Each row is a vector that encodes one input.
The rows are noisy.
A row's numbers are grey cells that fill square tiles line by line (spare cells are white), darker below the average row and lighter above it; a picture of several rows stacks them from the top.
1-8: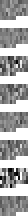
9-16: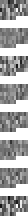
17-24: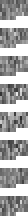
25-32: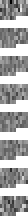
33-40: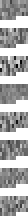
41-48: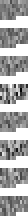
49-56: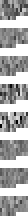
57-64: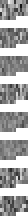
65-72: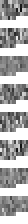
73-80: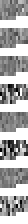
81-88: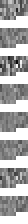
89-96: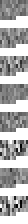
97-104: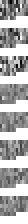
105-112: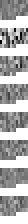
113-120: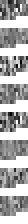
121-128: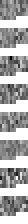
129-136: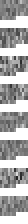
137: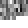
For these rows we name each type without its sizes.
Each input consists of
a list of points on a line.
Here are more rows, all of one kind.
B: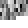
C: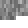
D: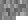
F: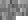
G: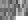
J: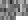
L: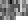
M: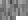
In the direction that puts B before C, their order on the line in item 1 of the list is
G, D, L, J, F, M, B, C.
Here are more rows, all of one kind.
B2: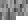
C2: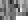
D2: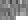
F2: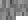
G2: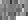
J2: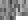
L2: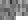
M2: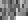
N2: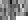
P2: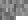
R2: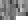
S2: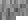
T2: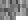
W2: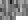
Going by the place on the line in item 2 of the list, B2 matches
D2, F2 and P2.
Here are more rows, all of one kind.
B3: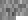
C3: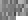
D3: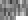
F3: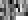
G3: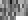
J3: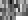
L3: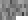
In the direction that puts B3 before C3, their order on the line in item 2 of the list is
F3, L3, G3, D3, J3, B3, C3.
